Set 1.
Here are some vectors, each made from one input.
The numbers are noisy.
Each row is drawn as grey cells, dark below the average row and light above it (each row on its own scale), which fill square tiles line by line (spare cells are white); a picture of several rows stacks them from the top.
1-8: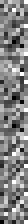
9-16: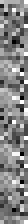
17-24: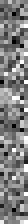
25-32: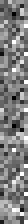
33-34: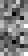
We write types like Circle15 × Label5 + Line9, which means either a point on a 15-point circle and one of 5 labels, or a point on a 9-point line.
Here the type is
Line5.
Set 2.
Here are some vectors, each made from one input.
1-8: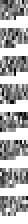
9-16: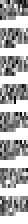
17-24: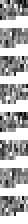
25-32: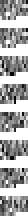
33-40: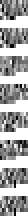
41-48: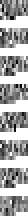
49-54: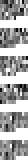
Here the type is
Circle9.
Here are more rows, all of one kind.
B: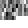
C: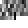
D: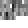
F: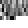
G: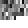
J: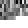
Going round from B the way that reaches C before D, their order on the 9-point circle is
B, F, G, C, J, D.
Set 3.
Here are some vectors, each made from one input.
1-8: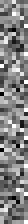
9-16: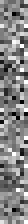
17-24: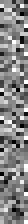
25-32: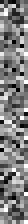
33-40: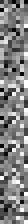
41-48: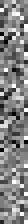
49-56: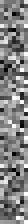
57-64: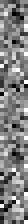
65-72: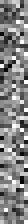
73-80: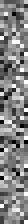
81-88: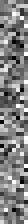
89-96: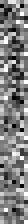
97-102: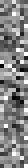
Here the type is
Circle17.
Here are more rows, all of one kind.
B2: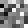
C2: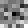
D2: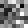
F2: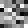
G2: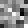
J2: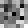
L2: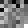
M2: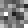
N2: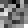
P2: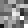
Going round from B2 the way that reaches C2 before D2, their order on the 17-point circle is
B2, P2, G2, F2, L2, N2, M2, C2, J2, D2.
